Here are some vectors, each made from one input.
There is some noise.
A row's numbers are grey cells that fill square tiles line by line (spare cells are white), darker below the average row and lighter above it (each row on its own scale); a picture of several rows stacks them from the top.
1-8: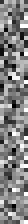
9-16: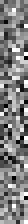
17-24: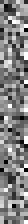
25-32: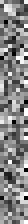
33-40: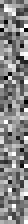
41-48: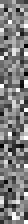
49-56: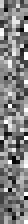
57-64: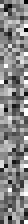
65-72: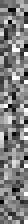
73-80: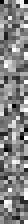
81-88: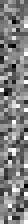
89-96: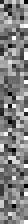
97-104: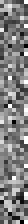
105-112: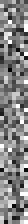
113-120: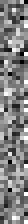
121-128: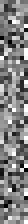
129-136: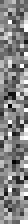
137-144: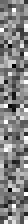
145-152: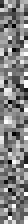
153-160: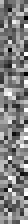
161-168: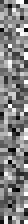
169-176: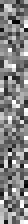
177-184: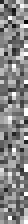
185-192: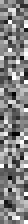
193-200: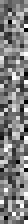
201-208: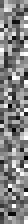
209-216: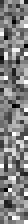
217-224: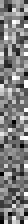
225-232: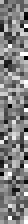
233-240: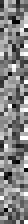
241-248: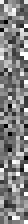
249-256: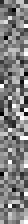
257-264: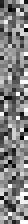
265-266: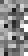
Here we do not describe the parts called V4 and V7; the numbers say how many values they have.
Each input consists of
either one of 8 labels and a value of V4, or a list of up to two items, each a true/false value and a value of V7.
